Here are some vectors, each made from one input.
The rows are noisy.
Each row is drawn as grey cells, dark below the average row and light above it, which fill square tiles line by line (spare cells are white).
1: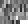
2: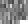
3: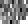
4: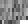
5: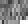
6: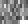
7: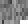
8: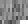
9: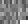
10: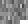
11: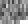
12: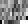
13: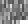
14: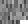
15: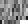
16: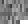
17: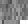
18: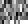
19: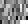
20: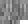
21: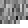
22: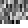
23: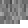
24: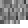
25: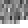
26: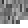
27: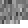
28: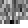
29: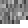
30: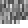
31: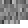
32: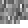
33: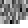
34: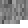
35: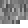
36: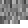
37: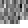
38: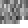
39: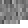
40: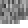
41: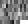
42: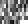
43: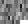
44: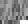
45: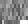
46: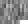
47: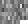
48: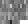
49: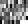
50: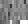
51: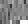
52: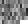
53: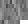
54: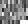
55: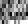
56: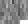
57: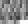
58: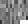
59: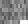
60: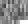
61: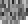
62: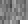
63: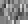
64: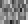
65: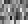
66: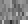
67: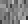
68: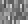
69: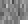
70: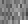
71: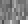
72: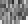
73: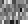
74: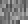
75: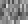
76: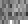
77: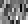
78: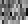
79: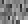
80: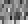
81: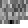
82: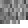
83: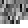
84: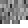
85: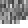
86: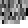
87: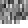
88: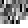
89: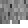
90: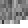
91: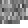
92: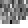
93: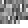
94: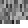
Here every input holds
a true/false value, together with a list of up to two points on a 5-point line.
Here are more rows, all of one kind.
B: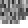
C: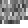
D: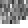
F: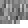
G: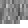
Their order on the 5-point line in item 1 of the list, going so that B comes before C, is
D, F, B, G, C.
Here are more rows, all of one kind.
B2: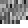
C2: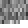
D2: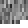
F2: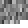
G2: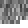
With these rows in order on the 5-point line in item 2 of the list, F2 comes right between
B2 and C2.
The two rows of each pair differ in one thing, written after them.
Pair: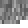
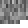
the place on the 5-point line in item 1 of the list
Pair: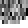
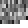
the true/false value
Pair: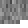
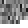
the true/false value
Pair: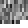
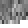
the true/false value
